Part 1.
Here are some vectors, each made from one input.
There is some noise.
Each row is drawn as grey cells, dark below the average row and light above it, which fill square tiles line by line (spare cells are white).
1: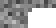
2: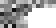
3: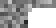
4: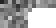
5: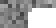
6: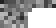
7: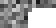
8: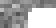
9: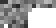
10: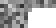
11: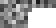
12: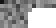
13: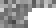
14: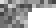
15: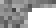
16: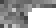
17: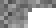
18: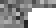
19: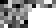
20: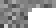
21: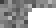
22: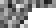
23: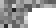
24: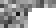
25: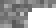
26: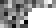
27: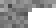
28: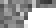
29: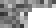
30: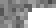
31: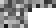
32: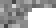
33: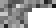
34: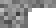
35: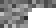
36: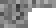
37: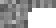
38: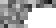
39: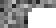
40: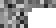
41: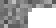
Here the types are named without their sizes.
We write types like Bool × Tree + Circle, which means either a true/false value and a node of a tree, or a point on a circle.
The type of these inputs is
Bool × Bool × Bool × Line × Line.
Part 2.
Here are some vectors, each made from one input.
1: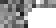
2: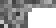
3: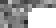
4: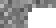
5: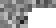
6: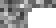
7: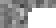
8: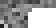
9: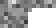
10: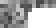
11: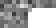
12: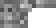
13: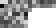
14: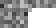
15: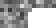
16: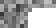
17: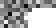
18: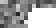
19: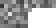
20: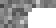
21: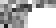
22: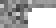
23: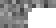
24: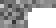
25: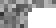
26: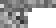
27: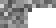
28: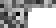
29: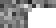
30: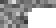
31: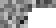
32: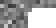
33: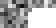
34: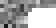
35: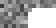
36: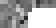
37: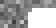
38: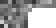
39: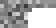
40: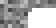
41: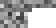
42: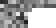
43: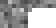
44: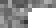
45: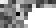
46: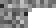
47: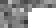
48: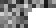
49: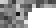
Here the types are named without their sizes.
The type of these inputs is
Bool × Bool × Bool + Line.
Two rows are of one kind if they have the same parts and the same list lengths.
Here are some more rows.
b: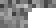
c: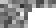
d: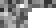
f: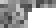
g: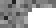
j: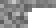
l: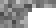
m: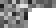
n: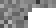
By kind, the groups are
b, d, m
c, f, g, j, l, n

